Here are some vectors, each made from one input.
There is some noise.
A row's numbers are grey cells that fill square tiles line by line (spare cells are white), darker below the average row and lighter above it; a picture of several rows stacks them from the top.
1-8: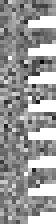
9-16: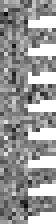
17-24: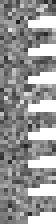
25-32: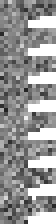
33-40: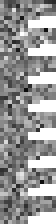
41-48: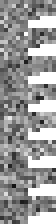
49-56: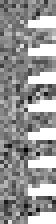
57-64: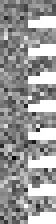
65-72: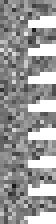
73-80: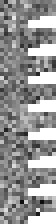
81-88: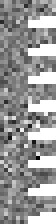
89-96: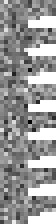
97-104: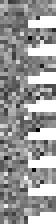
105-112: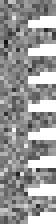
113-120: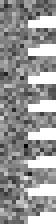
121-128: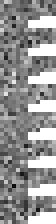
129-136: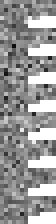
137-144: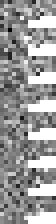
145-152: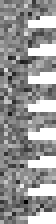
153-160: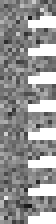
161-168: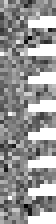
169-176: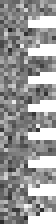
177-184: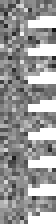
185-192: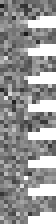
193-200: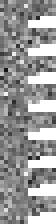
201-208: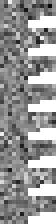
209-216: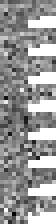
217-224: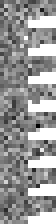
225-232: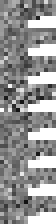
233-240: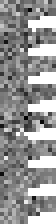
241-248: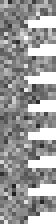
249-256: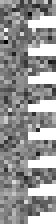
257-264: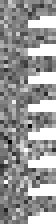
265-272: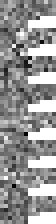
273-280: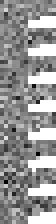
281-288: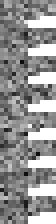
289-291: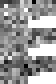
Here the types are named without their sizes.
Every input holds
a list of points on a circle.
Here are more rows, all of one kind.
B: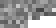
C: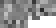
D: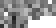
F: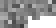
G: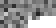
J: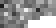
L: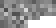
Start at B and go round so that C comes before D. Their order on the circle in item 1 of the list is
B, C, F, D, G, J, L.
